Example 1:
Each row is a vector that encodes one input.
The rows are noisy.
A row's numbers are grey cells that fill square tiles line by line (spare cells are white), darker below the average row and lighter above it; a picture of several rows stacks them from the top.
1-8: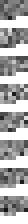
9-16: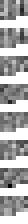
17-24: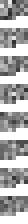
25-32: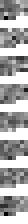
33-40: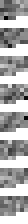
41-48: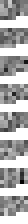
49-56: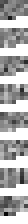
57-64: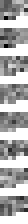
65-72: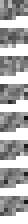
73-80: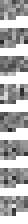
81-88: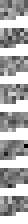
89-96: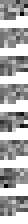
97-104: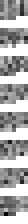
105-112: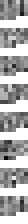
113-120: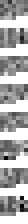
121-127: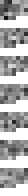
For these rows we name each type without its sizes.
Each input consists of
a label.
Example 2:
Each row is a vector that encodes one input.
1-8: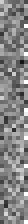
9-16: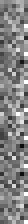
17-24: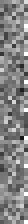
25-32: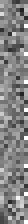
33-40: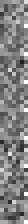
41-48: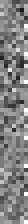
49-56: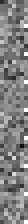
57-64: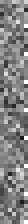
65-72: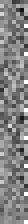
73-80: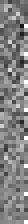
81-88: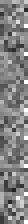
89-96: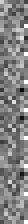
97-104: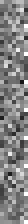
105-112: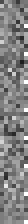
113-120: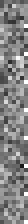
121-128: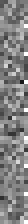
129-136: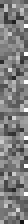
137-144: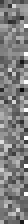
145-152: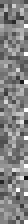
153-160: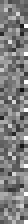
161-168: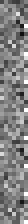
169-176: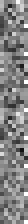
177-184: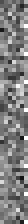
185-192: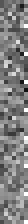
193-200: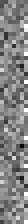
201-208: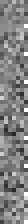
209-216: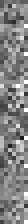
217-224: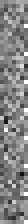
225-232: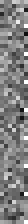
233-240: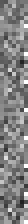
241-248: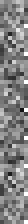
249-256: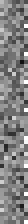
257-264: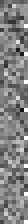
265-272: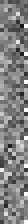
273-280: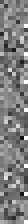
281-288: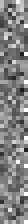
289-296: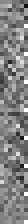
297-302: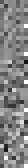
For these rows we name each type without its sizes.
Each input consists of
a node of a tree.
